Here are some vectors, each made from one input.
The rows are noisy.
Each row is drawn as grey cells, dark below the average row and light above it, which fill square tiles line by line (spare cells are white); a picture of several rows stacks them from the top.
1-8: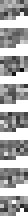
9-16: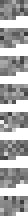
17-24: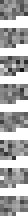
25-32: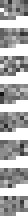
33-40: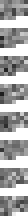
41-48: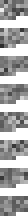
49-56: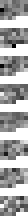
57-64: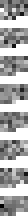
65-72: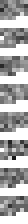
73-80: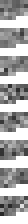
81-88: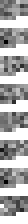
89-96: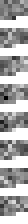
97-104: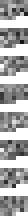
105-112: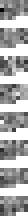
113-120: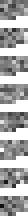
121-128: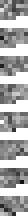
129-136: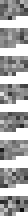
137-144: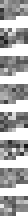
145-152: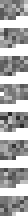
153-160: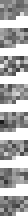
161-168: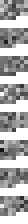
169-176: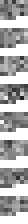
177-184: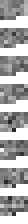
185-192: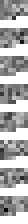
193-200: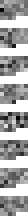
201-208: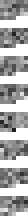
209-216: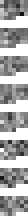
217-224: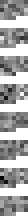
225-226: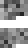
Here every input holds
one of 9 labels, together with either a point on a 10-point circle, or one of 9 labels.
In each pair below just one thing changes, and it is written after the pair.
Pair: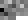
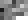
the label
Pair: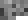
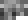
the place on the 10-point circle
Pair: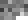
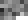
the place on the 10-point circle
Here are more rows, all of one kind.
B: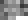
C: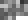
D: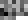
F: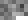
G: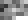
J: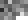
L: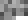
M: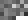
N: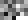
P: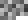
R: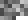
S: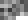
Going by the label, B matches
C, D and F.
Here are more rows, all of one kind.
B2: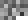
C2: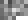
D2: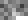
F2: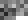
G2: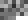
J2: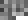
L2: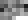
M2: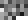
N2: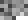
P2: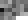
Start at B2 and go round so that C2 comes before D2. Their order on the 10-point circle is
B2, N2, C2, L2, P2, G2, F2, J2, D2, M2.
